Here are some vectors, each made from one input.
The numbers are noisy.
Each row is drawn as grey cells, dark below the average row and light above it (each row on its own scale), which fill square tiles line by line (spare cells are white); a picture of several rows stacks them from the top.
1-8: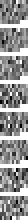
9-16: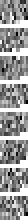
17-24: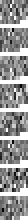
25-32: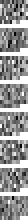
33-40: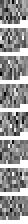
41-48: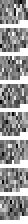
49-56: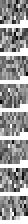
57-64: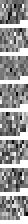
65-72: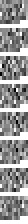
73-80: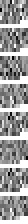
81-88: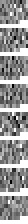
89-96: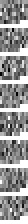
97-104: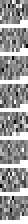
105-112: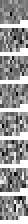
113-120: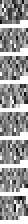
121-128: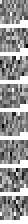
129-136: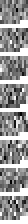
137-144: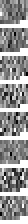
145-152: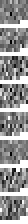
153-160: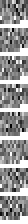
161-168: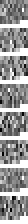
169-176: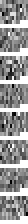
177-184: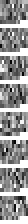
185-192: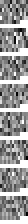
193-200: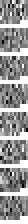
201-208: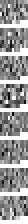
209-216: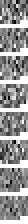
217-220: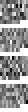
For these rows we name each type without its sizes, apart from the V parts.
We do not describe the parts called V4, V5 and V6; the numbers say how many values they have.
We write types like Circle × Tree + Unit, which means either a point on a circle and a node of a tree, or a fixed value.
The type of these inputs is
Bool × V6 + Tree × (Tree + V5) + V4.
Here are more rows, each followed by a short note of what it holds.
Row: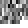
a true/false value and a value of V6
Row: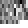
a value of V4
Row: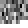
a node of each of two trees
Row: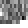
a node of each of two trees
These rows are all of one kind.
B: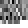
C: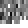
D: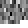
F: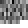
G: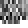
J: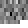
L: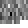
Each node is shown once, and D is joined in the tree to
J and L.
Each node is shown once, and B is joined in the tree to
G and L.
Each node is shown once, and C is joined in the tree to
F and L.
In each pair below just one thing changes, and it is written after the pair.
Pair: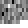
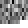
the node of the tree
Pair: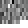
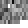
the node of the tree
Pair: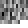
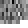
the value of V5
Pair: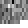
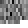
the value of V5
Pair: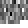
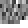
the node of the tree
